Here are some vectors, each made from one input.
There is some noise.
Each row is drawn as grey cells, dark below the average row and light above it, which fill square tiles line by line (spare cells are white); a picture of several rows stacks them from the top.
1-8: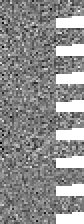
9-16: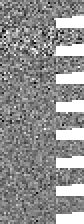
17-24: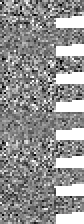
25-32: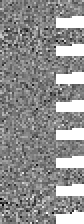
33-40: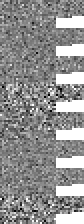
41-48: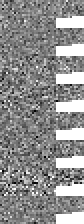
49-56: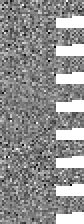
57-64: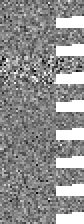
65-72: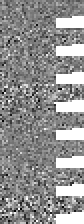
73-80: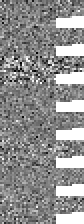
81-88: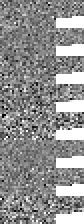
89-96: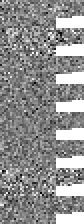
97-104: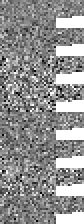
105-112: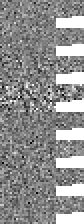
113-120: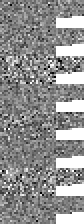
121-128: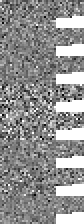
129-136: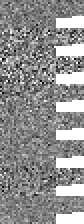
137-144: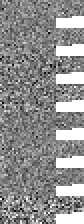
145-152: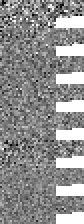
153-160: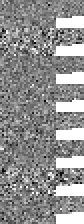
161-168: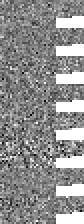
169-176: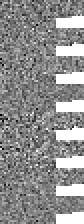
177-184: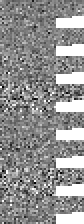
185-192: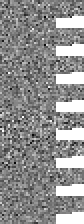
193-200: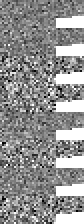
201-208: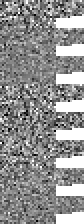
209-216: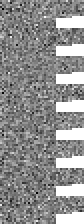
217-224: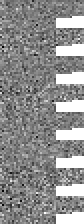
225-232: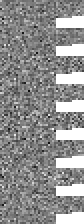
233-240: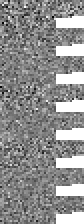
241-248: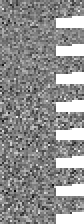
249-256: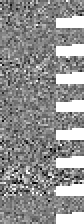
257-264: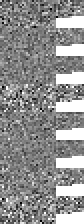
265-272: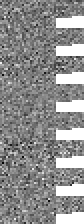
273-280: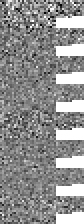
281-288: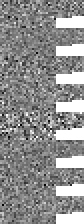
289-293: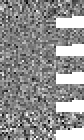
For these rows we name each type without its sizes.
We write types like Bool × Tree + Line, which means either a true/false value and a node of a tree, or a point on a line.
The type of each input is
(Bool × (Circle + Unit) + Line) × Line + Label.
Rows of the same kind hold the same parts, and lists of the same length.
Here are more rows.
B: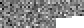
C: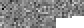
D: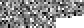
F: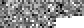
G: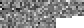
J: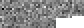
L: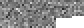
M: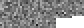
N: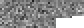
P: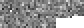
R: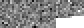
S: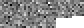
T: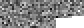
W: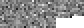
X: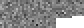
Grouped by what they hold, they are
B, G, P, R, S, T, W
C, L, M, N, X
D, F
J

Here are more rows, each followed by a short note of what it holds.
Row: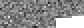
a point on a circle, a point on a line and a true/false value
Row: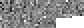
a point on a circle, a point on a line and a true/false value
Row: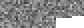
a point on a line and a true/false value
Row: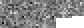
a point on each of two lines
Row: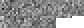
a point on a line and a true/false value
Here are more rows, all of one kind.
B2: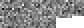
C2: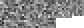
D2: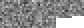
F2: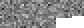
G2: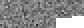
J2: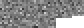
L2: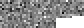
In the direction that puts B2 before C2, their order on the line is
L2, B2, F2, D2, G2, J2, C2.
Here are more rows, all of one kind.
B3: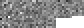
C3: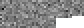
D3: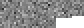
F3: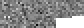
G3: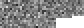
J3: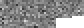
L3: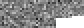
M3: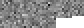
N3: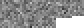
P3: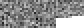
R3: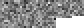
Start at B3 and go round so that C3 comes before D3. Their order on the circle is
B3, R3, P3, C3, G3, N3, F3, J3, L3, M3, D3.
